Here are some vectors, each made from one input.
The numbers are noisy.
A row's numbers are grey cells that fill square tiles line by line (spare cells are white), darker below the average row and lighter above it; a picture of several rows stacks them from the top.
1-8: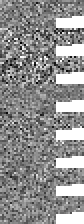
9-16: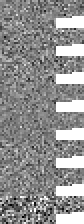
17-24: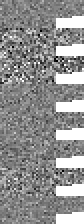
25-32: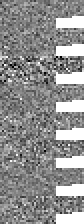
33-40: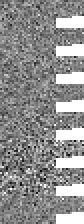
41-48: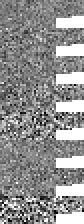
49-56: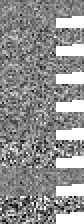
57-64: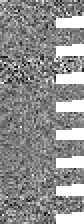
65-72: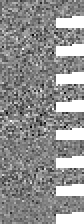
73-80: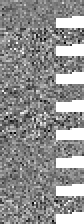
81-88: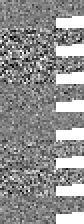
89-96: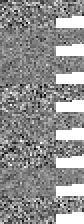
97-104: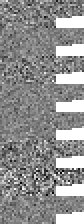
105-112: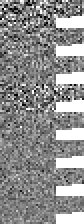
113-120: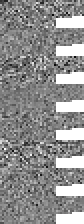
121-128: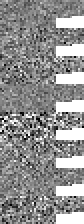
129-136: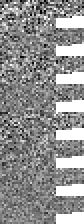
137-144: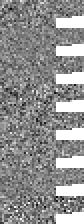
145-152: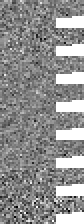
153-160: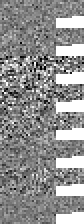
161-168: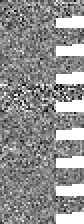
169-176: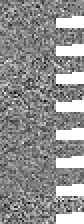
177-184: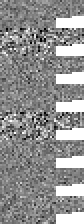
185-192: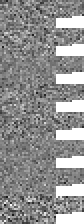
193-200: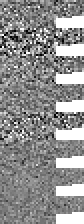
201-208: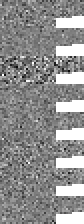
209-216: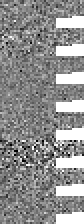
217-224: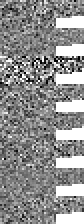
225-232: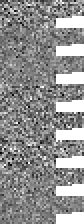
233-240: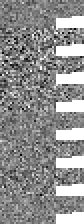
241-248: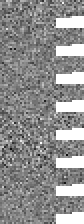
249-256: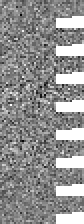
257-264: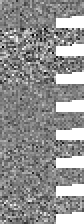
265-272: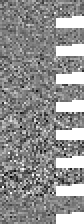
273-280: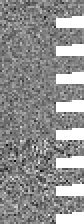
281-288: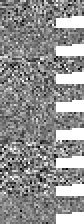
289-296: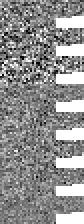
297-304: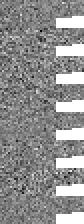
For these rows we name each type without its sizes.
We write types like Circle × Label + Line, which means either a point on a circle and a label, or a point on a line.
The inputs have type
List(Circle) × List(Circle).
